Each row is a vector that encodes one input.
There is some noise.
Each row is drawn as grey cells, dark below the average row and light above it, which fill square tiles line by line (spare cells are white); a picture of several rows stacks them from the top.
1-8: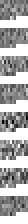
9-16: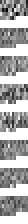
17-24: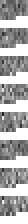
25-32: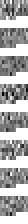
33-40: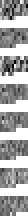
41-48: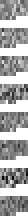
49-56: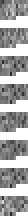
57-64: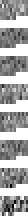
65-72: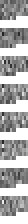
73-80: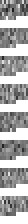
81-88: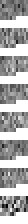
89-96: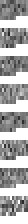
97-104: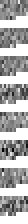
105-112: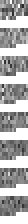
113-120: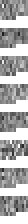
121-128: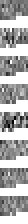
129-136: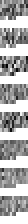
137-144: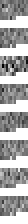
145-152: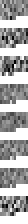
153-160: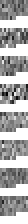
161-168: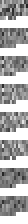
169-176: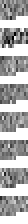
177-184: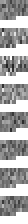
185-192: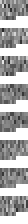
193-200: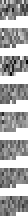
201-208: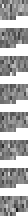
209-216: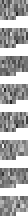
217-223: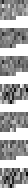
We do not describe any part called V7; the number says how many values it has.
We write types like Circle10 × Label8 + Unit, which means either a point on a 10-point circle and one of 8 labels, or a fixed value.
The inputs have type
Bool × Line5 × (Tree10 + V7) + Tree8.
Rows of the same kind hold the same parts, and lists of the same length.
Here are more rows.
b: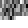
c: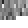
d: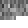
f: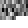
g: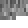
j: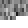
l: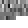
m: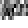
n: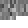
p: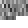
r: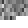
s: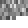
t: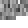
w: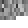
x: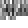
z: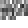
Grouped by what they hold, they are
b, f, m, x, z
c, j, l, p, r, s, t, w
d, g, n

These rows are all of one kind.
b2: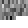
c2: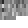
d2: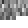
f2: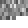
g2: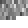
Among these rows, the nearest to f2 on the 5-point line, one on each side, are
d2 and g2.
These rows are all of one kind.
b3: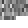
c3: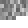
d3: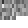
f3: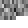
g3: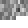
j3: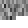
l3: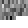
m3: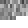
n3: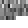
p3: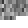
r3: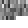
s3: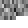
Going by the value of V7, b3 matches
d3 and p3.
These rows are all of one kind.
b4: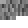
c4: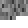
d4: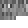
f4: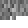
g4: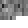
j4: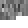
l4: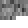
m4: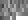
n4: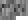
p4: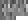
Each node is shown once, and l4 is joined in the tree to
p4.
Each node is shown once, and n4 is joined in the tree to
p4.
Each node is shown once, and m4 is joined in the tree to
g4.
